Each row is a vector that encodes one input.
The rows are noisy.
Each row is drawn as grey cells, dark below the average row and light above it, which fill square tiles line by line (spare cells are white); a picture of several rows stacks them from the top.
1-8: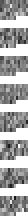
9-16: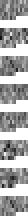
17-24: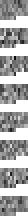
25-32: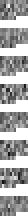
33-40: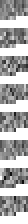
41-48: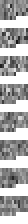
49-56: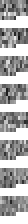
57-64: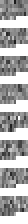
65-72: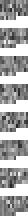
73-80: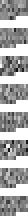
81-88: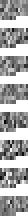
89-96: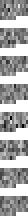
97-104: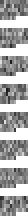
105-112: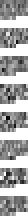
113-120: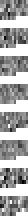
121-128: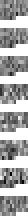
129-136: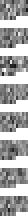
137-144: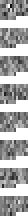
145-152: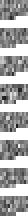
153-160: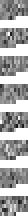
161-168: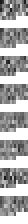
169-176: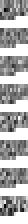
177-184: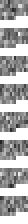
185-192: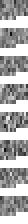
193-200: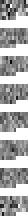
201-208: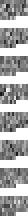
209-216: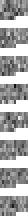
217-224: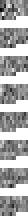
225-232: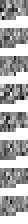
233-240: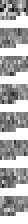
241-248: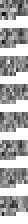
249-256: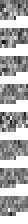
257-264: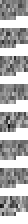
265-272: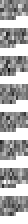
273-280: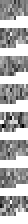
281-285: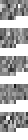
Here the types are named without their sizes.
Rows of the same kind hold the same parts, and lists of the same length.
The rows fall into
5 kinds.
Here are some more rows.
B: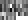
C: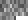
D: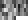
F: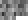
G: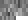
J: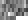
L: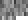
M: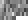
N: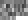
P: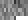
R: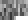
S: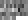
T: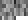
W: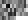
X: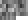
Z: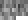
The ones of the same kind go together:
B
C, F, N, P, S, W, X, Z
D, G, L, T
J, M
R

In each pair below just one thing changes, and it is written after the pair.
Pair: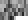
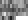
the node of the tree
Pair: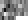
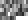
the place on the line
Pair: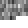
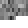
the place on the line
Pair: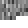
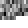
the place on the line
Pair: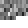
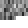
the node of the tree
